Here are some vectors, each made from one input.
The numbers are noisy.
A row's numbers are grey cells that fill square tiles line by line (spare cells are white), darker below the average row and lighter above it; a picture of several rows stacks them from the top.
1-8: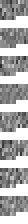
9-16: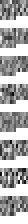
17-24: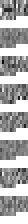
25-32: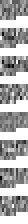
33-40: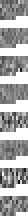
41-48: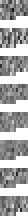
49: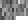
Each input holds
either a point on a 5-point line, or a point on a 6-point line.
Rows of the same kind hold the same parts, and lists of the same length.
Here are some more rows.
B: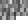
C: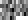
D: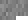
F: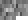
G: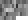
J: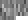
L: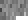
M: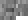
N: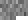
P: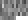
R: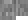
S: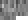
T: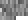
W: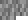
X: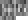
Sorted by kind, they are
B, D, J, L, M, P, R, S, W
C, F, G, N, T, X

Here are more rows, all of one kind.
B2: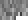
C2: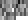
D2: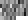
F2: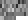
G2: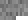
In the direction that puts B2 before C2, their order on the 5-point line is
B2, G2, F2, C2, D2.
